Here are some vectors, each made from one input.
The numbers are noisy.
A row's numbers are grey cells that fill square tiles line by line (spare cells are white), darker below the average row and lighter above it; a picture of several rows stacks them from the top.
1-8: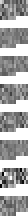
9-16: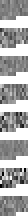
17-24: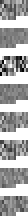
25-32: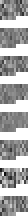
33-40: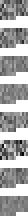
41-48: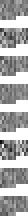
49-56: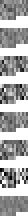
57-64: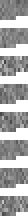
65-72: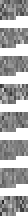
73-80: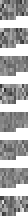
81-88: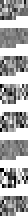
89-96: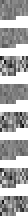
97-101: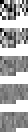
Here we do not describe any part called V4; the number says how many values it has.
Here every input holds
a list of up to three items, each a true/false value and a value of V4.
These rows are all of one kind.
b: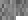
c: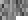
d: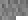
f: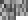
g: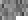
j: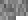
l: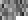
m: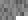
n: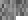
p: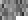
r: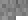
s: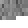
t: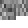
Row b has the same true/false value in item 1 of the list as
m and n.
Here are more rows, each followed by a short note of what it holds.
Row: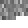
a list of one item
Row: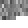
a list of one item
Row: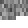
a list of two items
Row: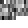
the empty list
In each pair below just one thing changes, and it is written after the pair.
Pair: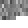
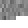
the true/false value in item 1 of the list
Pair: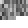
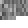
the value of V4 in item 1 of the list
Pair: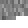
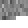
the value of V4 in item 1 of the list
